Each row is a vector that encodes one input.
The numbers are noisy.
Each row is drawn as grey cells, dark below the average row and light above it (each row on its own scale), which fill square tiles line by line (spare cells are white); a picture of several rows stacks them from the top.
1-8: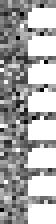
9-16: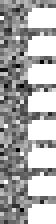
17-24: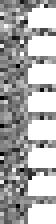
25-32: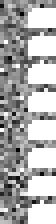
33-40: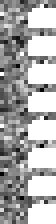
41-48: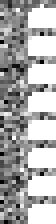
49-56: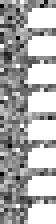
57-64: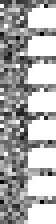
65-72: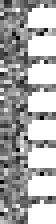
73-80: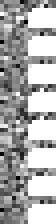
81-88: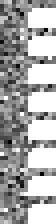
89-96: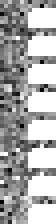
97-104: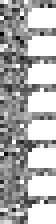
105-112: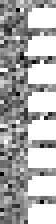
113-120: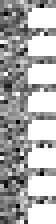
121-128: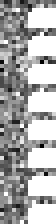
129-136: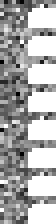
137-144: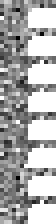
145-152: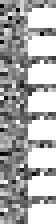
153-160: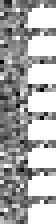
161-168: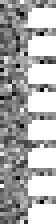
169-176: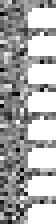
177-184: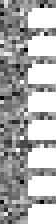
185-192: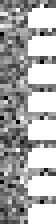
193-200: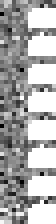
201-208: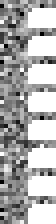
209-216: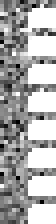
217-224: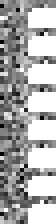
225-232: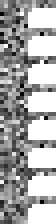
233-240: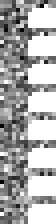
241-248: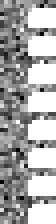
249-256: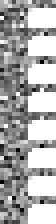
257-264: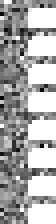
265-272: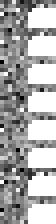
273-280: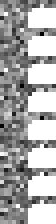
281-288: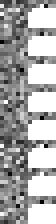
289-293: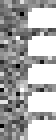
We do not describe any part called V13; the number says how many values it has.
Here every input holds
either a point on a 6-point circle, three true/false values and a value of V13, or a point on a 15-point circle, or a fixed value.
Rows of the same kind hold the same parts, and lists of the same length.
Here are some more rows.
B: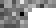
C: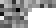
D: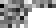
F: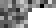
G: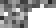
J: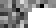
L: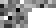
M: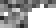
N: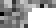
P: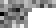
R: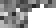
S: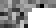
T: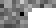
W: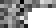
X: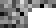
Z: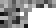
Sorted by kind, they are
B, C, D, F, J, L, N, P, S, T, X, Z
G, M, R
W

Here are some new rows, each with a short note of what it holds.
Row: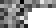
a fixed value
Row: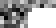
a point on a 6-point circle, three true/false values and a value of V13
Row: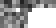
a point on a 15-point circle
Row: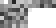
a point on a 6-point circle, three true/false values and a value of V13
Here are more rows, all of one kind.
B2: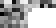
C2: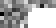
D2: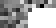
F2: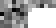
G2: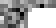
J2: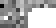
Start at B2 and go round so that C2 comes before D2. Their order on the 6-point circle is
B2, J2, G2, F2, C2, D2.
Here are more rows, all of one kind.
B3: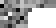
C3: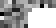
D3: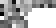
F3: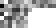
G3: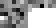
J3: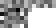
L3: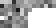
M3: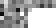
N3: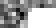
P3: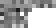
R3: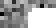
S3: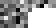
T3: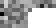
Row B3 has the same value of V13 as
J3 and P3.
